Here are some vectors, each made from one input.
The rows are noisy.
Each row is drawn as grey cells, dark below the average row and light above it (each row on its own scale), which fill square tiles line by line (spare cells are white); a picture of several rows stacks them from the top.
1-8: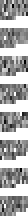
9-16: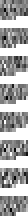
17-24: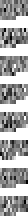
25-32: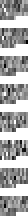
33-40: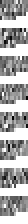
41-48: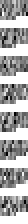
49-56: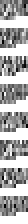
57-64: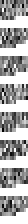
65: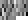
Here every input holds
a point on a 9-point circle and three true/false values.
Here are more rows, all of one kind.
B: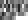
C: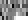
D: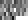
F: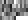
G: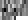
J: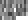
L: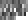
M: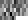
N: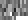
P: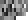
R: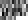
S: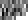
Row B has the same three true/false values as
D, J, L and M.
